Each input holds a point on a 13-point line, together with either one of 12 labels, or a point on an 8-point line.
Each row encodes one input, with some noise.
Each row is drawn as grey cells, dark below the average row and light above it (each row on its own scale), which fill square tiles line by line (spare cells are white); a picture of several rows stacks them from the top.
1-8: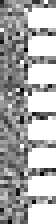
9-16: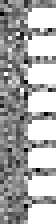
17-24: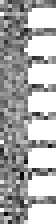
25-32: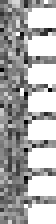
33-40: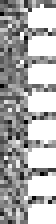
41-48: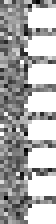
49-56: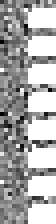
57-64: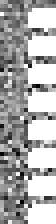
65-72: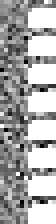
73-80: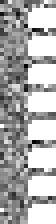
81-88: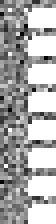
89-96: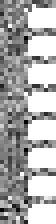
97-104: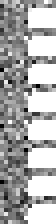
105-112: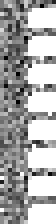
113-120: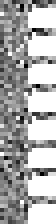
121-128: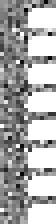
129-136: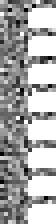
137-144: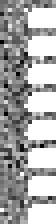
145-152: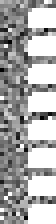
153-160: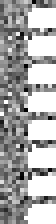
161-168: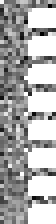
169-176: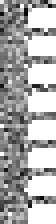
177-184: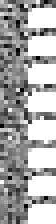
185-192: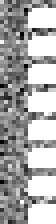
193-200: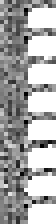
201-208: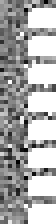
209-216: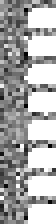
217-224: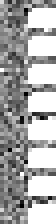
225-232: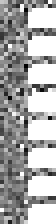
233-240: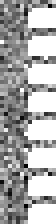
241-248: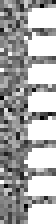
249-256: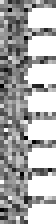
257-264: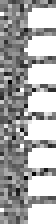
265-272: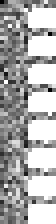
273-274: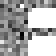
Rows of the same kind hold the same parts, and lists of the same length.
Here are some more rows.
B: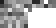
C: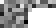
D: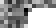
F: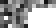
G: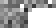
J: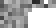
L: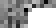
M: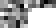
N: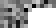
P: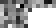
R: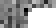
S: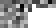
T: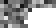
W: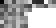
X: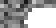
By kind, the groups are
B, C, G, J, W
D, F, L, M, N, P, R, S, T, X

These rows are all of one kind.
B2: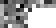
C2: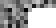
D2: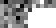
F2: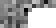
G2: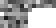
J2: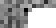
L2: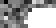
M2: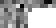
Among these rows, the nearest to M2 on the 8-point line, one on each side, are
F2 and G2.
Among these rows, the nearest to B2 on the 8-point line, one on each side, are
D2 and G2.
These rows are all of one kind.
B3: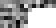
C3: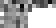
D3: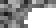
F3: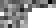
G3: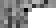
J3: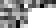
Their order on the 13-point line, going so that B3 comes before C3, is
G3, B3, J3, F3, C3, D3.
